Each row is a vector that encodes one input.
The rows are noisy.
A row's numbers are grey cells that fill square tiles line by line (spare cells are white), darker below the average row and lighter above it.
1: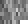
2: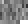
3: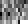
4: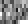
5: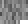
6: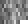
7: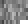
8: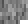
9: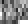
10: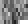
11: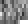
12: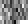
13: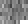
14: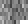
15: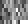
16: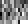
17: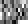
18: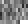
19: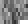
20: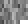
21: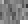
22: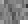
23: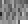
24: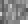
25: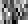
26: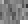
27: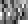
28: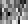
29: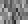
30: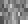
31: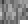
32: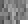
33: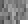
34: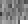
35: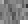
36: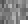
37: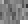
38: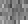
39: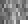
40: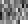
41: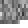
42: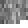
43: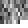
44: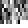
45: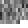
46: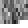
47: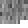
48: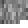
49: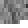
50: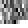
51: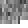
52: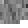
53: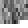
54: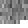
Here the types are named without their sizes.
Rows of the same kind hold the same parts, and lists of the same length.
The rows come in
2 kinds.
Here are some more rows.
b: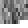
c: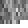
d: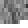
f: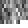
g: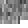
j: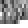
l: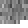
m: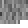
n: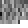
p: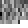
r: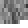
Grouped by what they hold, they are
b, d, g, l, m, n, p, r
c, f, j

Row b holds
a point on a line.
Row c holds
a label.
